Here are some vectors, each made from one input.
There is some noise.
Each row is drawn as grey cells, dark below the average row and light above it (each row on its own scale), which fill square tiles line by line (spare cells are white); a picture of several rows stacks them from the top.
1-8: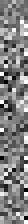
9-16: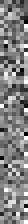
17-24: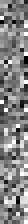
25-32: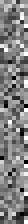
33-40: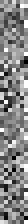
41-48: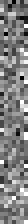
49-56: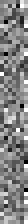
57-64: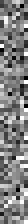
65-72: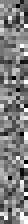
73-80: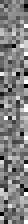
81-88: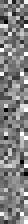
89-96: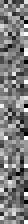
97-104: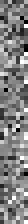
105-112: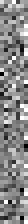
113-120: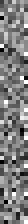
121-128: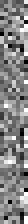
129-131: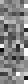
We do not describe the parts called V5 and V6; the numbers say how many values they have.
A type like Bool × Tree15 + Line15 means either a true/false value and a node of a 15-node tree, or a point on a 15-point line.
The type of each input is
(Bool × Bool × Bool + Unit) × Line7 × V5 × V6.
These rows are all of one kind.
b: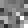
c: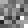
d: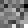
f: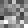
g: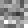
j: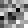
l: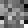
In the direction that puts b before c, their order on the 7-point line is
b, c, g, l, f, d, j.
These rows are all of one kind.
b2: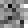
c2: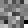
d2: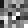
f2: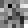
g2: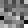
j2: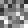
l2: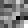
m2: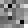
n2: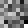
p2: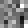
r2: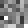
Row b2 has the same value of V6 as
f2, m2, p2 and r2.
